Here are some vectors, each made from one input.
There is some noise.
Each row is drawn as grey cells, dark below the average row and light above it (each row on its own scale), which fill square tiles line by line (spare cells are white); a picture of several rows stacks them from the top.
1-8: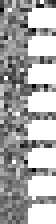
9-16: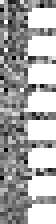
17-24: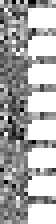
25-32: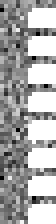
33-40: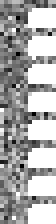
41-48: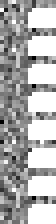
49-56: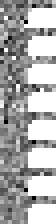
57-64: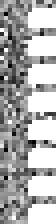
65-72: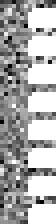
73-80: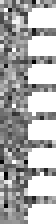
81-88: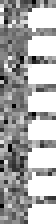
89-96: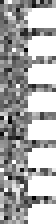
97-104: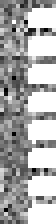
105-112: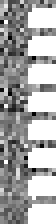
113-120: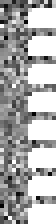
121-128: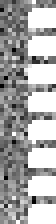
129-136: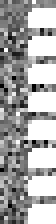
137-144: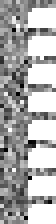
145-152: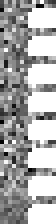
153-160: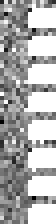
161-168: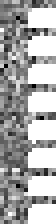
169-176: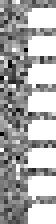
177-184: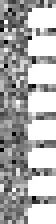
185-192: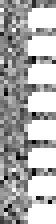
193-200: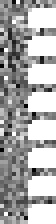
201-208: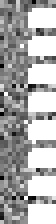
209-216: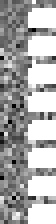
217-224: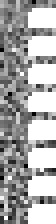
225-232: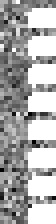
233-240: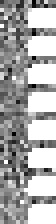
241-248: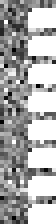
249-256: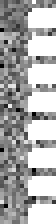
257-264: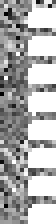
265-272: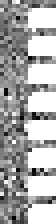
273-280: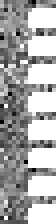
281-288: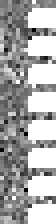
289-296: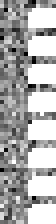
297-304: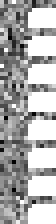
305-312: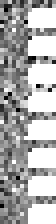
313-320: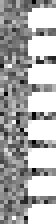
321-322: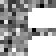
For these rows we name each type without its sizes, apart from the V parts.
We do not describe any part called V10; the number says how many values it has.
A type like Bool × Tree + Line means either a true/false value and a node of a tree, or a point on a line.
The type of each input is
Label × Line + V10 × V10.
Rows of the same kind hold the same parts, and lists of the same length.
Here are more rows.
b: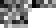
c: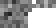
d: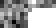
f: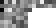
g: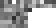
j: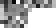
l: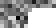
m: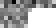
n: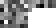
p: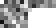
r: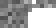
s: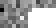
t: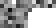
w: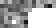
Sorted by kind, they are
b, j, l, m, p, w
c, d, f, g, n, r, s, t

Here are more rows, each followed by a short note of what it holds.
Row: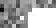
a label and a point on a line
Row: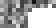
two values of V10
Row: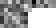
two values of V10
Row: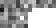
a label and a point on a line
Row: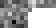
a label and a point on a line
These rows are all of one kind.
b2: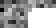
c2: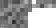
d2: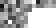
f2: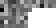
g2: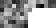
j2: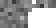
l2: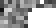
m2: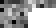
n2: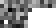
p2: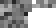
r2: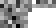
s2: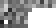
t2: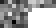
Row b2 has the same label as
g2, m2 and t2.
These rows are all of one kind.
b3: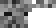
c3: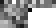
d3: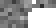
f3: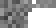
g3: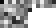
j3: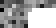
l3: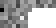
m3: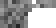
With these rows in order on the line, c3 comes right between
b3 and m3.
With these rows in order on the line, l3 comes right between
d3 and j3.
